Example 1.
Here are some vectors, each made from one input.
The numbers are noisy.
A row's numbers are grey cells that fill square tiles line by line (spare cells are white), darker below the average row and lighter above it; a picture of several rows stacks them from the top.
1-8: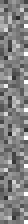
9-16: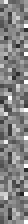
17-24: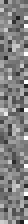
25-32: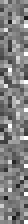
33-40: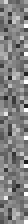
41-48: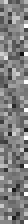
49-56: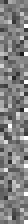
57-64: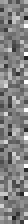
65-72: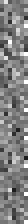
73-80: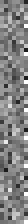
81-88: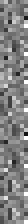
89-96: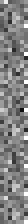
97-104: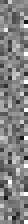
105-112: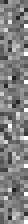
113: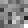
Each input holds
either a fixed value, or a point on a 3-point line and a point on a 4-point line, or a point on each of two 6-point lines and a true/false value.
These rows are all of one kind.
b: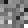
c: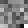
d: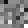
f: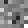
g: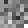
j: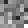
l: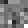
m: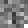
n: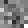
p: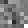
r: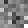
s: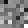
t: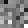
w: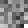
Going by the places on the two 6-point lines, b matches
d, s and t.
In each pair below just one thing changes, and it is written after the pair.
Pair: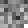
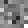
the place on one of the two 6-point lines
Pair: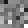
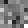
the place on one of the two 6-point lines
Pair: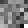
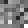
the place on one of the two 6-point lines
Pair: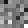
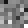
the true/false value
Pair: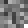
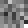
the place on one of the two 6-point lines
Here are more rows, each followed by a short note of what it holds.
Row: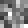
a fixed value
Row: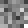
a point on each of two 6-point lines and a true/false value
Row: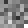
a point on each of two 6-point lines and a true/false value
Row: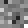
a point on each of two 6-point lines and a true/false value
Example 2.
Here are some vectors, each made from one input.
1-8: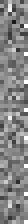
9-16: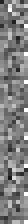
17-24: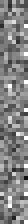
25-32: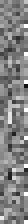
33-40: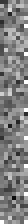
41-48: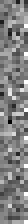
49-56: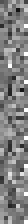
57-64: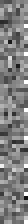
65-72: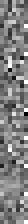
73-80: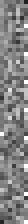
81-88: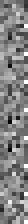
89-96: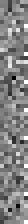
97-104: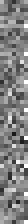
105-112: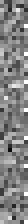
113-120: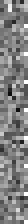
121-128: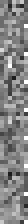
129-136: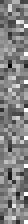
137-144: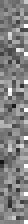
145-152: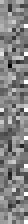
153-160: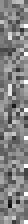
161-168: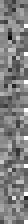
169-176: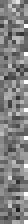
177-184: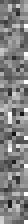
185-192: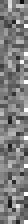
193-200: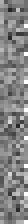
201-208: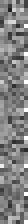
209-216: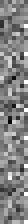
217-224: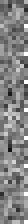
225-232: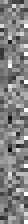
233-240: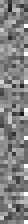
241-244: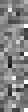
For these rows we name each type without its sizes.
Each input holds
a label, a node of a tree and three true/false values.
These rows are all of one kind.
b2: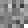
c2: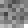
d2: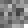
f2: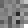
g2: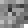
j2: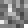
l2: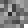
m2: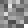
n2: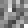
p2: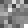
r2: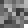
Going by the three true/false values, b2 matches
j2 and m2.
